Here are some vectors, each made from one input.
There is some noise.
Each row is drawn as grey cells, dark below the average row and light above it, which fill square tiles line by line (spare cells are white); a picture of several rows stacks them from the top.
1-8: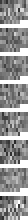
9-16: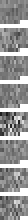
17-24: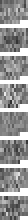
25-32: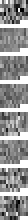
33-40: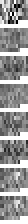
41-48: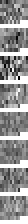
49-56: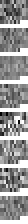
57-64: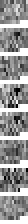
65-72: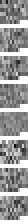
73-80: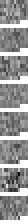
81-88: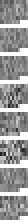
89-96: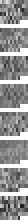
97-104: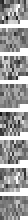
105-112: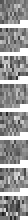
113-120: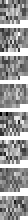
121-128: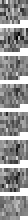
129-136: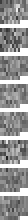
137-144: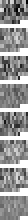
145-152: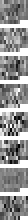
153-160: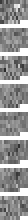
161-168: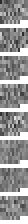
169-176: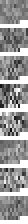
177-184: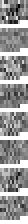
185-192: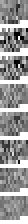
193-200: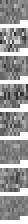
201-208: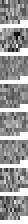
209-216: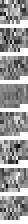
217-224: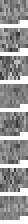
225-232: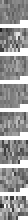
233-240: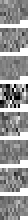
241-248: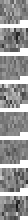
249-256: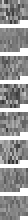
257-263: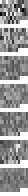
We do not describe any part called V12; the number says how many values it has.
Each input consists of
a list of up to two items, each a true/false value and a value of V12.
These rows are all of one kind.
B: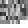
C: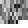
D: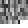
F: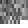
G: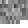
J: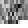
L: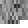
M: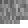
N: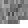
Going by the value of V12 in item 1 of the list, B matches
C and M.
